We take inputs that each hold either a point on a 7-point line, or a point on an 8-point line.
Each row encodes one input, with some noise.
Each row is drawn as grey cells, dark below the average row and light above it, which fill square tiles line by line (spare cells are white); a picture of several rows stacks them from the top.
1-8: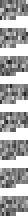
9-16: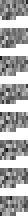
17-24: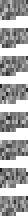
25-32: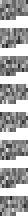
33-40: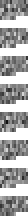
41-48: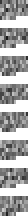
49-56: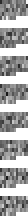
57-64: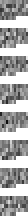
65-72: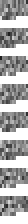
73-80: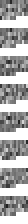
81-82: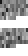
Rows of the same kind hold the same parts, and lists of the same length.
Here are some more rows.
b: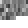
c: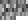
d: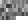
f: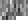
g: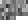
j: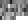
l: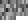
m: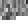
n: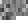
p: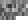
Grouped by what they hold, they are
b, d, f, g, m, n, p
c, j, l

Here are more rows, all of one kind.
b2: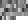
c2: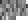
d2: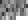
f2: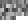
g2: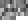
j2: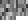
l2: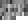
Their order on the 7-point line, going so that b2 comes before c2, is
l2, g2, f2, b2, j2, c2, d2.
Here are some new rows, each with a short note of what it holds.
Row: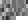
a point on an 8-point line
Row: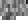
a point on an 8-point line
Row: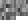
a point on an 8-point line
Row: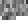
a point on an 8-point line
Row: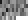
a point on a 7-point line
